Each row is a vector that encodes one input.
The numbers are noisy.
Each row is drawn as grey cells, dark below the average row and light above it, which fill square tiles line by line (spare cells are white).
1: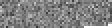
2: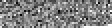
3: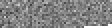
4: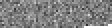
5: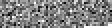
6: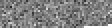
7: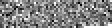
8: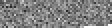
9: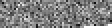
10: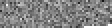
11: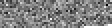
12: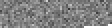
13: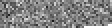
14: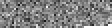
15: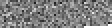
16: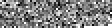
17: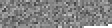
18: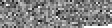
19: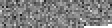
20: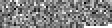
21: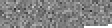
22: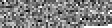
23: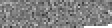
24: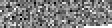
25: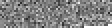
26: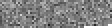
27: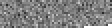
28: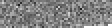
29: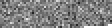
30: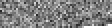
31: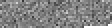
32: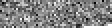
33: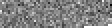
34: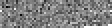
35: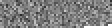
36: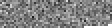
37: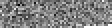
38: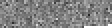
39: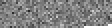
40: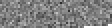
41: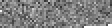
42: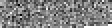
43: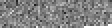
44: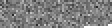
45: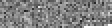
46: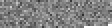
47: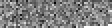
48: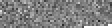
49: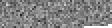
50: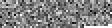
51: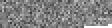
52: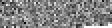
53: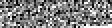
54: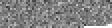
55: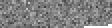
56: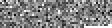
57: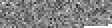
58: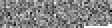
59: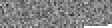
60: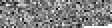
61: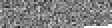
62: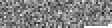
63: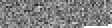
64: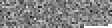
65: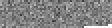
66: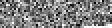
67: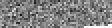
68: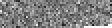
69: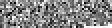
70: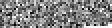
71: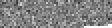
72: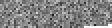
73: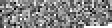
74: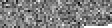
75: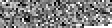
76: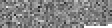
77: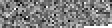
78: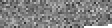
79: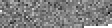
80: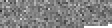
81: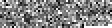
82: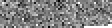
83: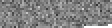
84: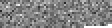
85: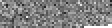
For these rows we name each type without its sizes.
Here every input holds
a point on a circle, a point on a line and a true/false value.
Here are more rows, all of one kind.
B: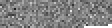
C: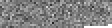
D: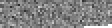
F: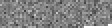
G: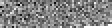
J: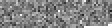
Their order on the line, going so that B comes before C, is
B, J, C, G, D, F.
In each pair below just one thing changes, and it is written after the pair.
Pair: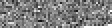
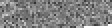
the place on the circle
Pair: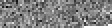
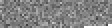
the true/false value
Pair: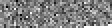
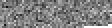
the place on the circle
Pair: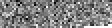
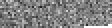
the place on the line
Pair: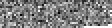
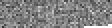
the place on the line
